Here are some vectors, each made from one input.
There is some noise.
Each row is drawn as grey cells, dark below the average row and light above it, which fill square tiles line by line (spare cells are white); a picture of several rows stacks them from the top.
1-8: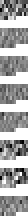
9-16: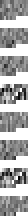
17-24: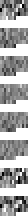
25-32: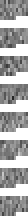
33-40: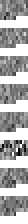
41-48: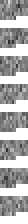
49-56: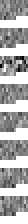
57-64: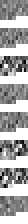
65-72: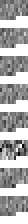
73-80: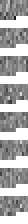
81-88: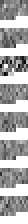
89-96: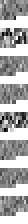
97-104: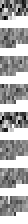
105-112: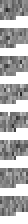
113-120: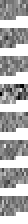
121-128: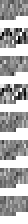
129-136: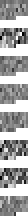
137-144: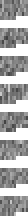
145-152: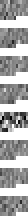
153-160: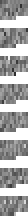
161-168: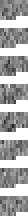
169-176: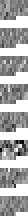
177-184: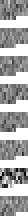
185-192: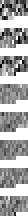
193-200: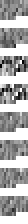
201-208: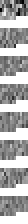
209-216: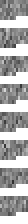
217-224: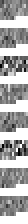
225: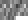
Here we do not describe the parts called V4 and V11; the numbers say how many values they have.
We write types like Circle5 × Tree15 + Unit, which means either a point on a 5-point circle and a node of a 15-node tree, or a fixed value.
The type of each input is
(Bool × V11 + V4) × Label7 + Line8.
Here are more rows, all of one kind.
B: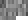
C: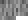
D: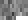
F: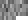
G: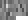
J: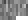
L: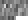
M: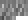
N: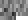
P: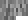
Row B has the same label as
C, G, J and P.
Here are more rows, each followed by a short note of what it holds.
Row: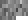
one of 7 labels, a true/false value and a value of V11
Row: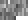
one of 7 labels and a value of V4
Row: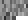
one of 7 labels and a value of V4
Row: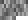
one of 7 labels and a value of V4
